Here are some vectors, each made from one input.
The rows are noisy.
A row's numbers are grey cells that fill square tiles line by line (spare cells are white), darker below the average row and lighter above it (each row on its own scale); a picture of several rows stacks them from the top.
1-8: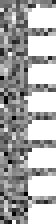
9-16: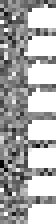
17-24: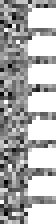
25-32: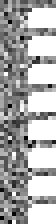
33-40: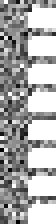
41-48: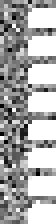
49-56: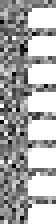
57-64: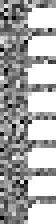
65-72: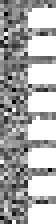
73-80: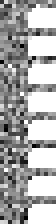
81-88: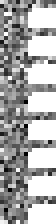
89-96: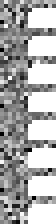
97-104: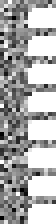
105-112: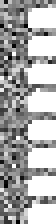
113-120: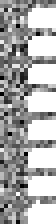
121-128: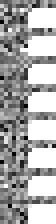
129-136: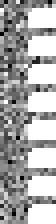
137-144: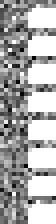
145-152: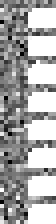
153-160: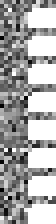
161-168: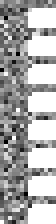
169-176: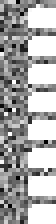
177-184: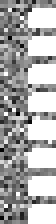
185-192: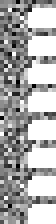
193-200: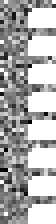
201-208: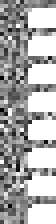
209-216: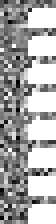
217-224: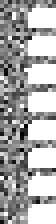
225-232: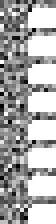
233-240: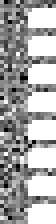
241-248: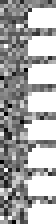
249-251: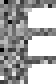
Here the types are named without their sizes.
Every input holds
a point on a line, together with either a fixed value, or five true/false values.
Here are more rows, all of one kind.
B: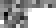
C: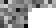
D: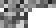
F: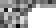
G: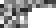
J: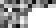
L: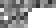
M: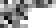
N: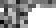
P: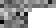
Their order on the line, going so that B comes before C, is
N, F, J, G, B, M, D, C, P, L.
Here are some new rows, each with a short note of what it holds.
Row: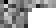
a point on a line
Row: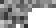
a point on a line and five true/false values
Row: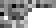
a point on a line
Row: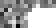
a point on a line
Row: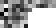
a point on a line
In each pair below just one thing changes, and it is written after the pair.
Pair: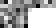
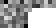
one of the five true/false values
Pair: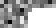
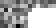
the place on the line
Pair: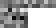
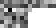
one of the five true/false values
